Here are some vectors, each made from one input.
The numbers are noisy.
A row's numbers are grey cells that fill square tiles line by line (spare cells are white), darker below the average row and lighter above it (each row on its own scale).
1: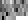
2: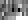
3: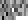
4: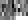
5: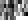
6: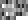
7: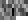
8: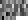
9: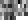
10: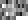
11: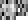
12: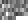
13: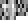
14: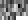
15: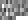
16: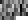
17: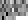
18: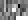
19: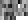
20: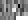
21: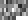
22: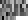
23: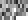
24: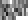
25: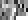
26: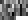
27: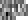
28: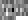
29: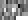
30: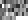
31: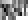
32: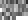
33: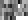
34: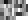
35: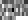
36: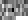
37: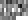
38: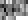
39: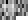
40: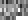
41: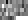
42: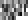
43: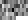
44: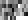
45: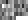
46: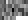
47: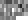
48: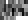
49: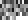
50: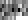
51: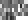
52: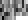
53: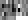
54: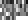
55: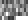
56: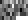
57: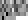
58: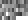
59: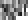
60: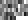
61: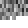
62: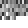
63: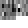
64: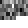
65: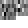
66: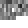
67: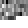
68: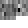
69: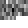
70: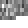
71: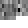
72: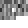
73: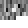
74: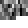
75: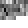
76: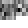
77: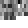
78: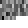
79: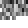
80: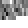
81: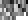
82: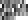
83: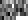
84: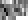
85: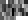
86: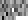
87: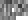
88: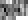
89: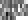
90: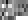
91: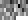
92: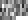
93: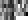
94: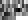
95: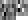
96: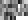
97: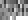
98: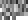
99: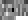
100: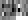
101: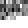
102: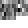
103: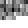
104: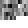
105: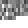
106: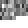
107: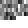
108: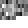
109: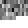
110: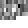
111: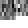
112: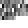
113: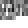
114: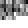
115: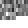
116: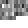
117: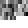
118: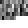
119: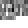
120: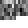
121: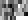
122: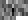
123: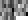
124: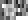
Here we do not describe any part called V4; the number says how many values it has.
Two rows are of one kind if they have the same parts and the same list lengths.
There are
2 kinds of row.
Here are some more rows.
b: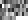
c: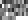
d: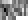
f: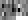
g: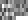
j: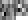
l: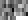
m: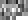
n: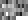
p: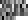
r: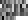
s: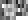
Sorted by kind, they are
b, c, g, m, n, s
d, f, j, l, p, r

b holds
a point on an 8-point line and a point on a 9-point line.
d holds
a point on a 9-point line and a value of V4.
